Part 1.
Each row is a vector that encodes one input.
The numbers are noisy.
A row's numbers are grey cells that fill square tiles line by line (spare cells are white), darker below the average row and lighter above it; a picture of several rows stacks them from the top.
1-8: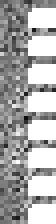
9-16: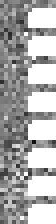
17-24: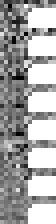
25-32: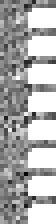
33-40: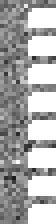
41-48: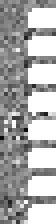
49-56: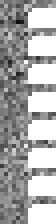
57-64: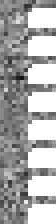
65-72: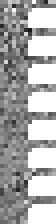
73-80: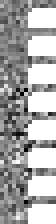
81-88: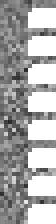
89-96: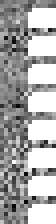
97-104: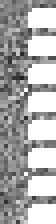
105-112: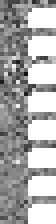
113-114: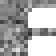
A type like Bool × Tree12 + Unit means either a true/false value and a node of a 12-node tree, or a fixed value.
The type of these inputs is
Bool × Bool × Bool + Line3 × Line4.
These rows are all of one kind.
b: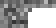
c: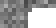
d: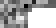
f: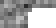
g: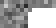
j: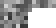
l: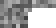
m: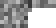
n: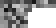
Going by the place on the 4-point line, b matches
d, l and m.
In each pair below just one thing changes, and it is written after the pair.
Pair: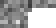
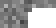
the place on the 4-point line
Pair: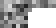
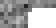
the place on the 3-point line
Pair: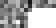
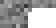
the place on the 4-point line
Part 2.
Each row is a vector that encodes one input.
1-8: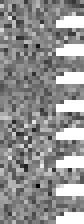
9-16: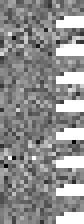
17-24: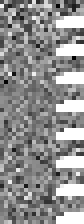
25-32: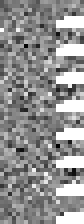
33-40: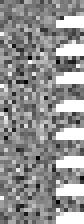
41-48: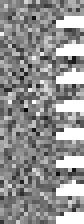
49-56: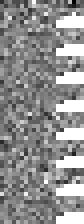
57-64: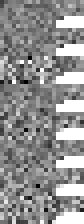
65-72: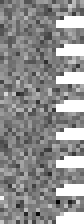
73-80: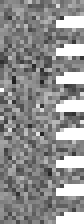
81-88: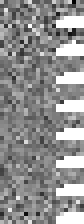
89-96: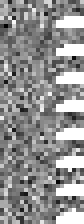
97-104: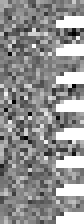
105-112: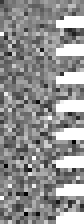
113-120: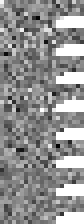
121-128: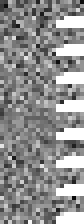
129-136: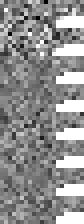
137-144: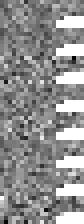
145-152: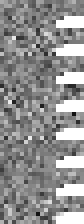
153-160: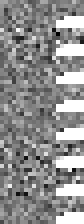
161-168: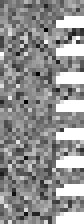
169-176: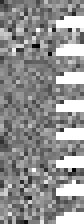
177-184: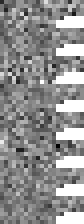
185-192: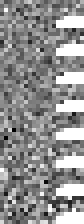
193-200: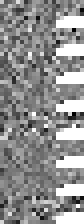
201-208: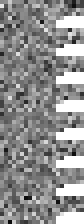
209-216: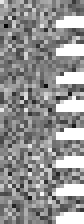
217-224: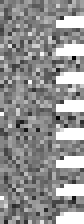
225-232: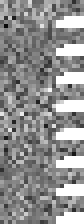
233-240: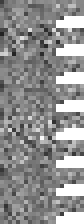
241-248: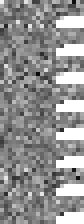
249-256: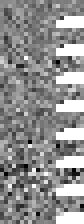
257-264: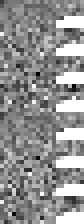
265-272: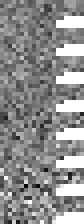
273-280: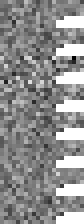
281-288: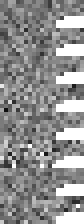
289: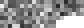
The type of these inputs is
Bool × Bool × Bool × Bool × (Circle10 + Unit).
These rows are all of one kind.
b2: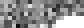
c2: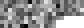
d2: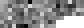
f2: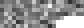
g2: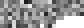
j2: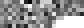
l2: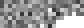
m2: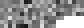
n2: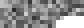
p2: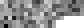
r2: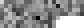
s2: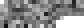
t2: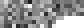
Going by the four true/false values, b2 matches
d2, n2 and s2.
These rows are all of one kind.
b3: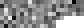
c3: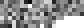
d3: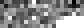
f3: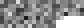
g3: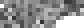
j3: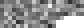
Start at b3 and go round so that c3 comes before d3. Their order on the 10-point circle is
b3, c3, d3, g3, j3, f3.
